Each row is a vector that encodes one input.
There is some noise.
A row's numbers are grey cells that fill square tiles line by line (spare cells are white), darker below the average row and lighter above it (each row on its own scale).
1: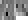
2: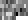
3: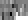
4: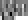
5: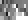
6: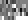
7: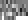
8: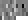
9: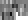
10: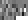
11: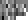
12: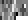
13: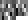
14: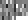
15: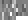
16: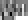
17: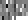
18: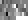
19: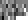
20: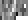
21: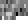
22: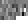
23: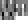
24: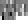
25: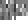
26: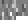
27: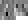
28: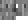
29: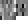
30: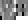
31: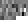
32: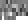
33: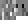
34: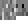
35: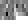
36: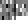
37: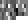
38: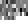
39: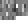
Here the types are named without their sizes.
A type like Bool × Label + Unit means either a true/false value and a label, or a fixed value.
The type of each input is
Bool × Line × Line.
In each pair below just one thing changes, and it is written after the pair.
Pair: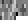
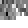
the place on one of the two lines
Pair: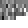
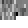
the true/false value
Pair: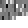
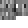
the place on one of the two lines
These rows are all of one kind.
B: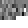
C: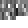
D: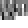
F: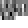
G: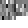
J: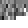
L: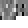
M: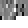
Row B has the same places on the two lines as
L and M.
